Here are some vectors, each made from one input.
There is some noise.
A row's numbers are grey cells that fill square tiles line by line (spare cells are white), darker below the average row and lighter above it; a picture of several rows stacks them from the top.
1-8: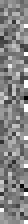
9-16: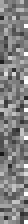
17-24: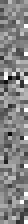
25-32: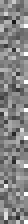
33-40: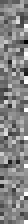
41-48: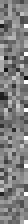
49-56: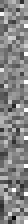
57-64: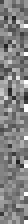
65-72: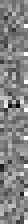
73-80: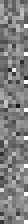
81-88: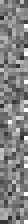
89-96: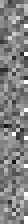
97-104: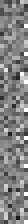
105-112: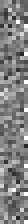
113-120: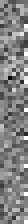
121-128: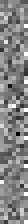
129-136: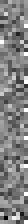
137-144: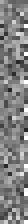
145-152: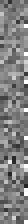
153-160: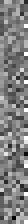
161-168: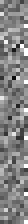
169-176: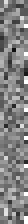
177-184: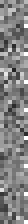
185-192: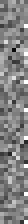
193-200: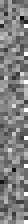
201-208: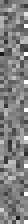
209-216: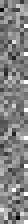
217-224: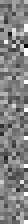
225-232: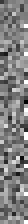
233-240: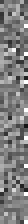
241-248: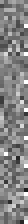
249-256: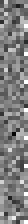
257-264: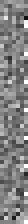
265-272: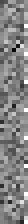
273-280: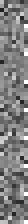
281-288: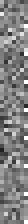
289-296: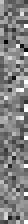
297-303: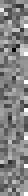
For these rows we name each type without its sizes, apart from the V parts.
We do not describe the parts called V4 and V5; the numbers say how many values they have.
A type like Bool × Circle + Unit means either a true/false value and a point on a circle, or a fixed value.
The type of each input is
(Circle + V4) × V5 + List(Line).
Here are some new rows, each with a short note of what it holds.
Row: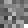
a list of three items
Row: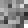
a point on a circle and a value of V5
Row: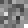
a list of two items
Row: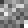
a point on a circle and a value of V5
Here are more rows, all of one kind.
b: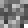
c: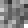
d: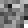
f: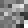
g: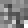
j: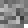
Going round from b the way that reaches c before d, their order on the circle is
b, f, j, c, g, d.
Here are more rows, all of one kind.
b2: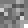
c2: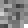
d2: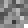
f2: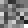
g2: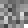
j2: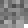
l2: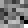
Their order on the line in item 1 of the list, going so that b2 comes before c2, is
d2, j2, b2, l2, c2, f2, g2.
